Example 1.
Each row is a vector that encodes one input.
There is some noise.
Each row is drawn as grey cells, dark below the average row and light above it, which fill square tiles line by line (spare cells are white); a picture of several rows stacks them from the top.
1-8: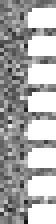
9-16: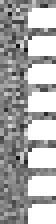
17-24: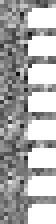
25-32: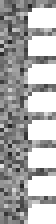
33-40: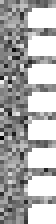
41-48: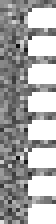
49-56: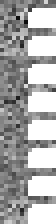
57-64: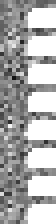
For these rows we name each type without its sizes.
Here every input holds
a node of a tree.
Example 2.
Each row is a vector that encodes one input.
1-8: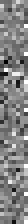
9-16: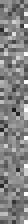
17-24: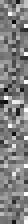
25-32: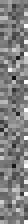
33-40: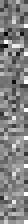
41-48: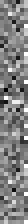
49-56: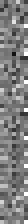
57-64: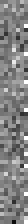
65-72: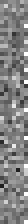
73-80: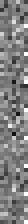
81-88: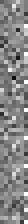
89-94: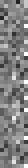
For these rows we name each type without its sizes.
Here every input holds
either a fixed value, or a node of a tree.
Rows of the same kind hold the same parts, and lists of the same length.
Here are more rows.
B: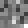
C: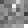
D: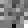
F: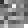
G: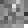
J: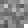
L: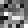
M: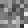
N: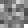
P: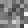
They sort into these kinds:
B, C, D, F, G, J, M, N, P
L

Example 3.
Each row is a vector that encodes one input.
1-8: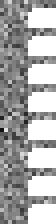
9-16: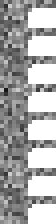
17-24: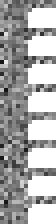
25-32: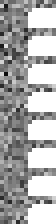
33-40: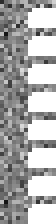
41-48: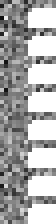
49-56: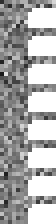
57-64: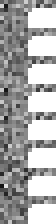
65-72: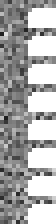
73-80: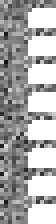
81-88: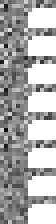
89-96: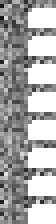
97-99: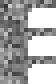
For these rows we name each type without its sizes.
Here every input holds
either a fixed value, or three true/false values.
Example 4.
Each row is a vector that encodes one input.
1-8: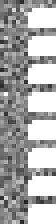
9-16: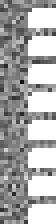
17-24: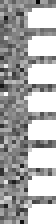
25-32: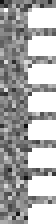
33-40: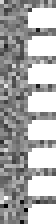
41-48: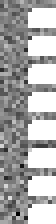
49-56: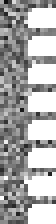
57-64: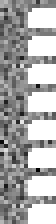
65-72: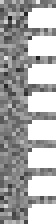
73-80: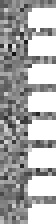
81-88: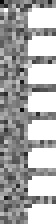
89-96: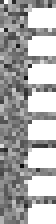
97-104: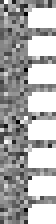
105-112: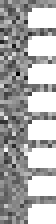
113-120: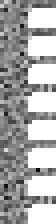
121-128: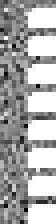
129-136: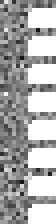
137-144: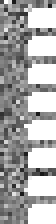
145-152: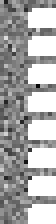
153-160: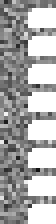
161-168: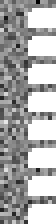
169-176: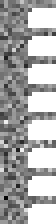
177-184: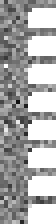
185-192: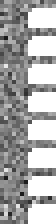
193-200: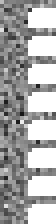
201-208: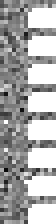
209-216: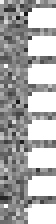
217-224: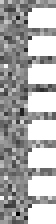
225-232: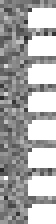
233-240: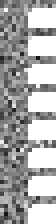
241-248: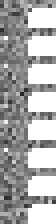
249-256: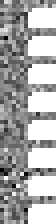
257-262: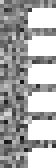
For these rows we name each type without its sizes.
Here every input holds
a node of a tree.
